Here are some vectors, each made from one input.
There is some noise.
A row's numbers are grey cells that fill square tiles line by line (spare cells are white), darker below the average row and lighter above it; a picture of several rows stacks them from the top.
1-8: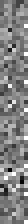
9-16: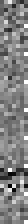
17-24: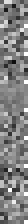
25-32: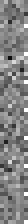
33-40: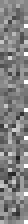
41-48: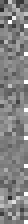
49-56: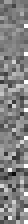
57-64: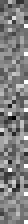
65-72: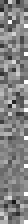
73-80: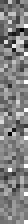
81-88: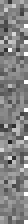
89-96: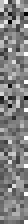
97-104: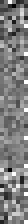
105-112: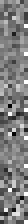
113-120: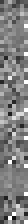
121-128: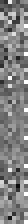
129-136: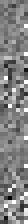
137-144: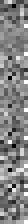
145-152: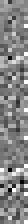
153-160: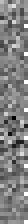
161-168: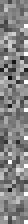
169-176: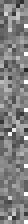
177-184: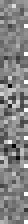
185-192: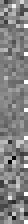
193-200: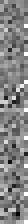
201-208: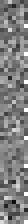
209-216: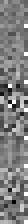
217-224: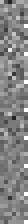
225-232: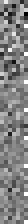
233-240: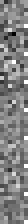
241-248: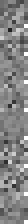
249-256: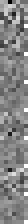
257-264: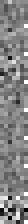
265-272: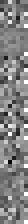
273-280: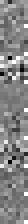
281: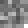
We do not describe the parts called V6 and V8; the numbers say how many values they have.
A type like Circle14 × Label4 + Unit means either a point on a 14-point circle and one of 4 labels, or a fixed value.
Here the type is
(Bool × Bool × Bool × Bool + V6) × Tree10 + V8.
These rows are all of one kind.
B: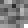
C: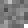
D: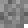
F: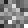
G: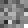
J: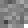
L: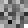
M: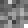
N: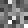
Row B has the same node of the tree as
G, J and M.
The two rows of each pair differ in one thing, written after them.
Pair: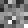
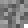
the node of the tree
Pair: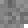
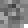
the node of the tree
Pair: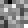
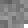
the node of the tree
